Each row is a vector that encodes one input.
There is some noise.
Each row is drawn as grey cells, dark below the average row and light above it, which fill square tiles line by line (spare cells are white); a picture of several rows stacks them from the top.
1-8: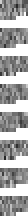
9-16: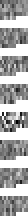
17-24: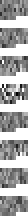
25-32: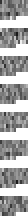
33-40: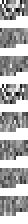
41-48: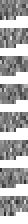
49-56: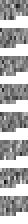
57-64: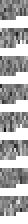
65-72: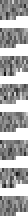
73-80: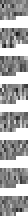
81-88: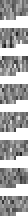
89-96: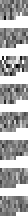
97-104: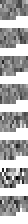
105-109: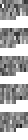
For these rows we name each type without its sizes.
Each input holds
a list of items, each either a point on a circle, or a label and a point on a line.
